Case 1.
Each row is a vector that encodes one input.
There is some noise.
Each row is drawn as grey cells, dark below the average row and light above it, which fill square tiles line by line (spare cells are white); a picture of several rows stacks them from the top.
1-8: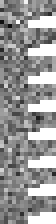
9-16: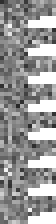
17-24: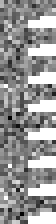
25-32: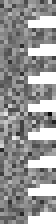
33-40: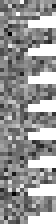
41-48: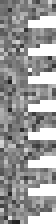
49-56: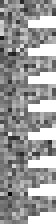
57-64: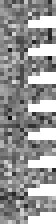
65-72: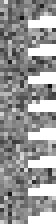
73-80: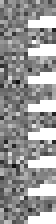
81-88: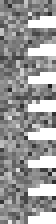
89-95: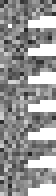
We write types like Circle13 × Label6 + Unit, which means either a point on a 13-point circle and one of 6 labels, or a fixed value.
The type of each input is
Label6 × Label6.
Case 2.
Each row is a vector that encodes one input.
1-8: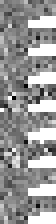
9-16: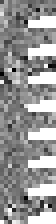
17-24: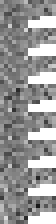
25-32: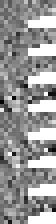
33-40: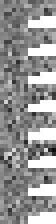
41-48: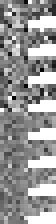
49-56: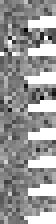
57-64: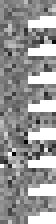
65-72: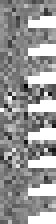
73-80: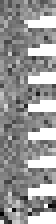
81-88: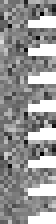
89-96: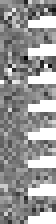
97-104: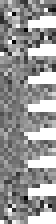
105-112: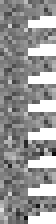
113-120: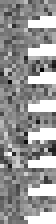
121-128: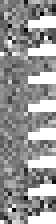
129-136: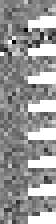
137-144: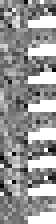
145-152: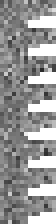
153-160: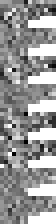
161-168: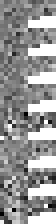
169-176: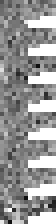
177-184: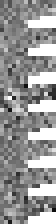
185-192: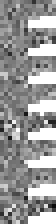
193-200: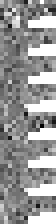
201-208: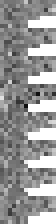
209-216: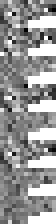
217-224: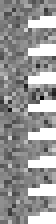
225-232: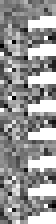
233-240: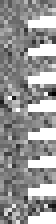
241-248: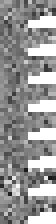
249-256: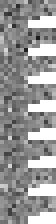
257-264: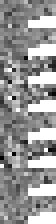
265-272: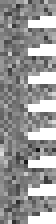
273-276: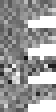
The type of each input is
Line10 + Tree14.
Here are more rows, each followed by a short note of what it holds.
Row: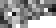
a point on a 10-point line
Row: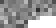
a node of a 14-node tree
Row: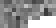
a node of a 14-node tree
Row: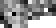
a point on a 10-point line
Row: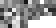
a point on a 10-point line
